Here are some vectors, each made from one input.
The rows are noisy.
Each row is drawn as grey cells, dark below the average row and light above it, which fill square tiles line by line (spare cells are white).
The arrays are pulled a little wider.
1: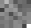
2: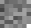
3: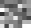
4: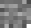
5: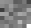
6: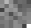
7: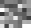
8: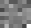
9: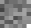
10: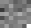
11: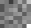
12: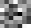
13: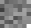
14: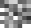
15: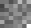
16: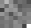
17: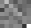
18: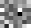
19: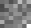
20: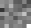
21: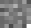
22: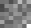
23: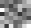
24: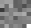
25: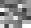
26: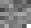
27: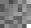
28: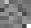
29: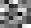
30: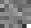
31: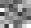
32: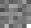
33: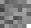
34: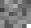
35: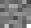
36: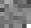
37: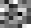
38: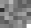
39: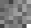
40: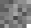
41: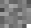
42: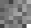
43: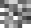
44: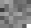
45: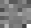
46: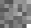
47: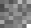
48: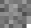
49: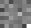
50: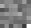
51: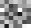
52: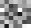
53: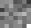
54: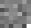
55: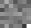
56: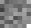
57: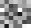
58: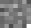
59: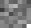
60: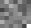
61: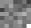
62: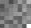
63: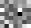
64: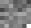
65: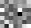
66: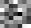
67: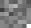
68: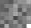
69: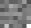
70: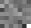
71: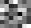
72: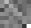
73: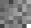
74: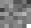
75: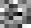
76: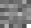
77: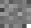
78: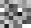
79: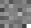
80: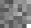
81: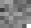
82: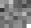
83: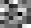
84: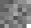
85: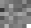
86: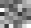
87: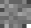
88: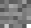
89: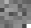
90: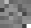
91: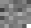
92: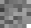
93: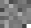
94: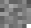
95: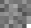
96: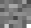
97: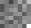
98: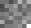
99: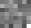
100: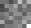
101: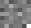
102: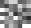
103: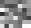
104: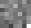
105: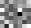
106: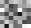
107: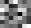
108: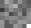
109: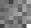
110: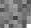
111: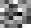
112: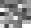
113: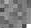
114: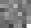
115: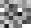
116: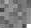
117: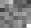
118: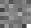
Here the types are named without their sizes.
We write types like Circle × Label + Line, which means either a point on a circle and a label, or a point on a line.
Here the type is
(Bool × Bool × Bool + Unit) × Tree + Line.
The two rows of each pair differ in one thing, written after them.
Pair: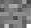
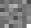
one of the three true/false values
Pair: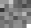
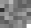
one of the three true/false values
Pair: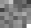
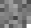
the node of the tree
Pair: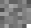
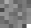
one of the three true/false values
